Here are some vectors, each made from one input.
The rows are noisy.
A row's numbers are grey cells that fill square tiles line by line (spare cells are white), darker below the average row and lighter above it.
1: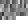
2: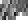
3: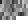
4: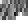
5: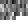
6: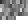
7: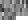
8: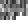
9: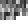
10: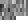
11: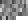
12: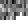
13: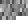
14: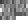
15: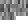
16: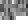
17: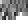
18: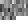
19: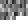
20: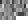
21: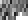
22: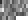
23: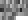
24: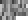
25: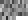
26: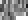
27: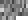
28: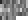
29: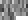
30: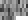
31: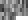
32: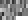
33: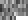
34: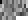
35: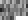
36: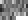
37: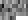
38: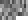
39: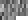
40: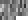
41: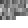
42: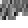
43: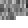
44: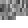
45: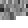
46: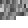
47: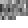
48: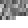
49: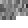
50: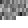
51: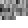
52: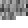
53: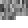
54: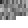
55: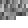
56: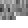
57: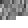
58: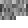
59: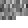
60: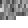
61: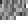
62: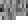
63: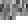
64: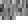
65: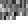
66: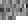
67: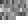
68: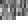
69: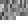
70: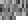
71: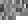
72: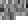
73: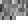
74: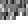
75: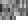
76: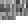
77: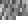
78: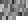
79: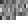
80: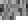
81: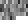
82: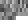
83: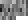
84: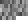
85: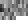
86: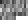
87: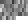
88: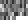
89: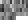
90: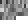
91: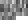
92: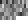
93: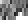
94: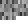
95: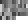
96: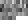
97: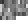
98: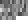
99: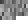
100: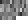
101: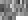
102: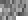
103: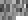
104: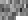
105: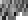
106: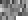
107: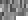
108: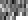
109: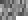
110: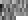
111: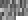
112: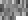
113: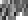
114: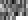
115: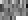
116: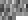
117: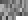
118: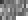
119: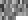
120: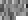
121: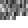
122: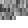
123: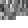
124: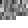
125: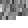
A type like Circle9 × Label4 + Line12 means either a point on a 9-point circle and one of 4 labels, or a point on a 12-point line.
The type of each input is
Bool × (Tree10 + Unit).
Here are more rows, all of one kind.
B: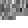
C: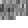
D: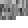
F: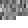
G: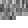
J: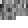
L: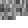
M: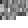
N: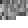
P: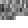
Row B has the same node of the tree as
G, L, M and N.
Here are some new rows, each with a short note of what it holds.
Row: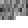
a node of a 10-node tree and a true/false value
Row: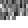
a true/false value
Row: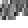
a true/false value
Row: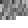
a node of a 10-node tree and a true/false value
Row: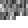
a true/false value
